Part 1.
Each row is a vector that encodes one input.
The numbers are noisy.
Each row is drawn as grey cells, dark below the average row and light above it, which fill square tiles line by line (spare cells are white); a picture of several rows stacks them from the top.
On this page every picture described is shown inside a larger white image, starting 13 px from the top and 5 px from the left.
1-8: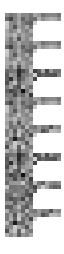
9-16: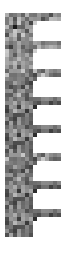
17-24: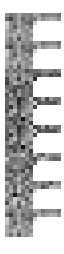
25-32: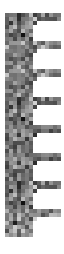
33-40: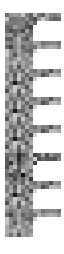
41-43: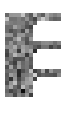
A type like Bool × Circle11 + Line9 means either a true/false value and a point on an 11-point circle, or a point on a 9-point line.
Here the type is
Line5.
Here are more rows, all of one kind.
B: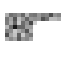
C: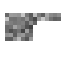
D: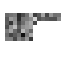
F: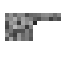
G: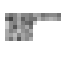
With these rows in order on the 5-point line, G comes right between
B and C.
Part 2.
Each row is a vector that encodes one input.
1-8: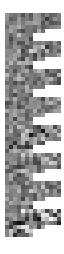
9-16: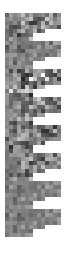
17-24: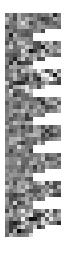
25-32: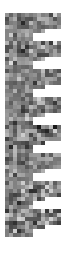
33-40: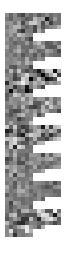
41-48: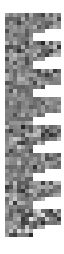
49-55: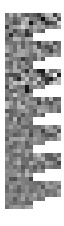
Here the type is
Line8.
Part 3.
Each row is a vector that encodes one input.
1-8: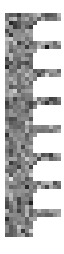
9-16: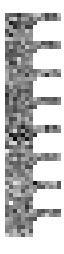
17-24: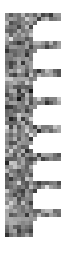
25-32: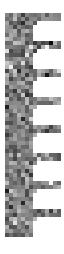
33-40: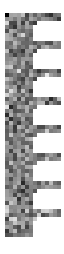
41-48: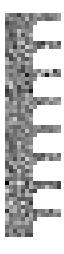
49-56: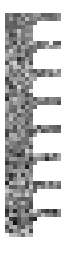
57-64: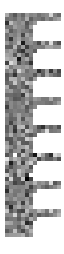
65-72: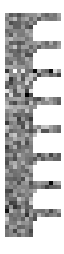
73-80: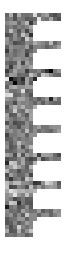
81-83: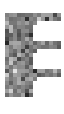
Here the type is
Circle8.
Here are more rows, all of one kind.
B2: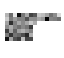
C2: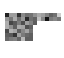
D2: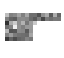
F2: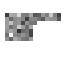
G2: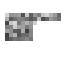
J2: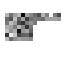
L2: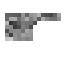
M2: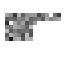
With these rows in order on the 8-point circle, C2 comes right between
B2 and F2.
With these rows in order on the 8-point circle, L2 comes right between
J2 and M2.
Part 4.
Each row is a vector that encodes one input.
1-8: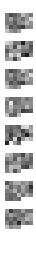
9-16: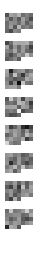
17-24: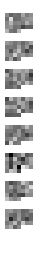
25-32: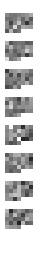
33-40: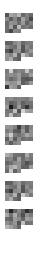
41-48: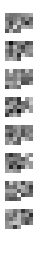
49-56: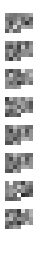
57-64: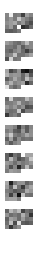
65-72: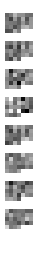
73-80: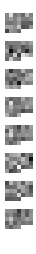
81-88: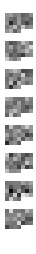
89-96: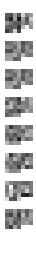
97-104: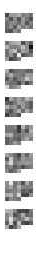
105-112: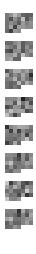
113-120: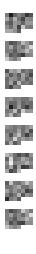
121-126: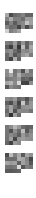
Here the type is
Circle18.
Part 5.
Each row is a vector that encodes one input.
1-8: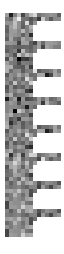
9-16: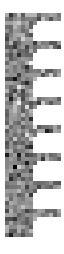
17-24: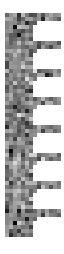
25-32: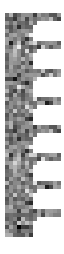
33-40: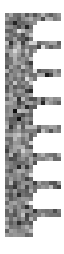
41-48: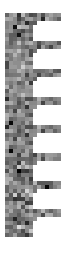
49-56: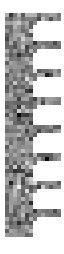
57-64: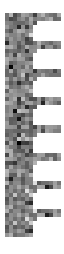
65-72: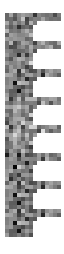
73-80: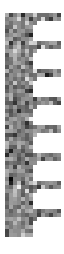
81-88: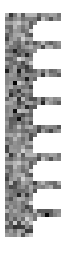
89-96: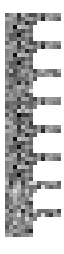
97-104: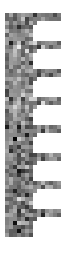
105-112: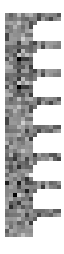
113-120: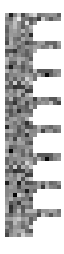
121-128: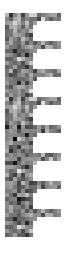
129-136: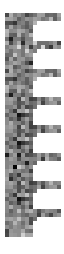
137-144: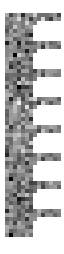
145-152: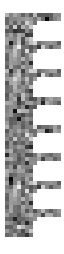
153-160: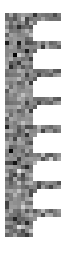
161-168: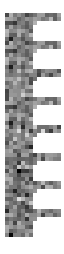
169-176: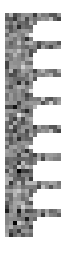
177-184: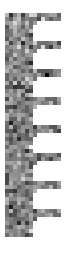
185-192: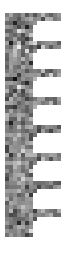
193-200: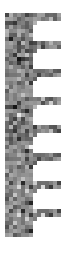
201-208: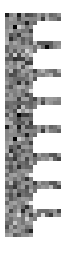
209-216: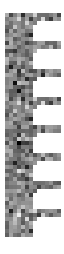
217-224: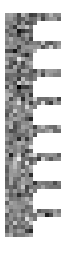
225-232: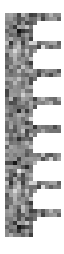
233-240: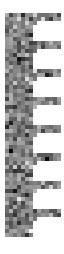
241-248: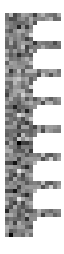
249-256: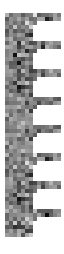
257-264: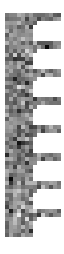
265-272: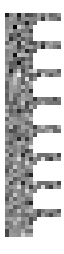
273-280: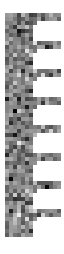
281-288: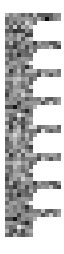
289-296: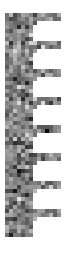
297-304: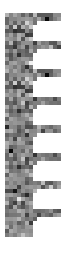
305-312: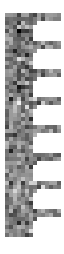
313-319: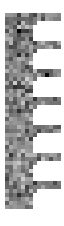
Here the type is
Line19.
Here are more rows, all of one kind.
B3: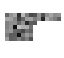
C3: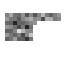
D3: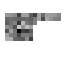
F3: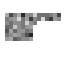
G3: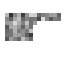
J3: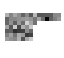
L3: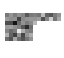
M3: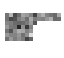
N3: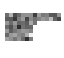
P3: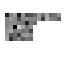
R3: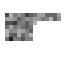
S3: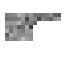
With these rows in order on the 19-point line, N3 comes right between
M3 and S3.
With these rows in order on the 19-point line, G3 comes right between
F3 and S3.
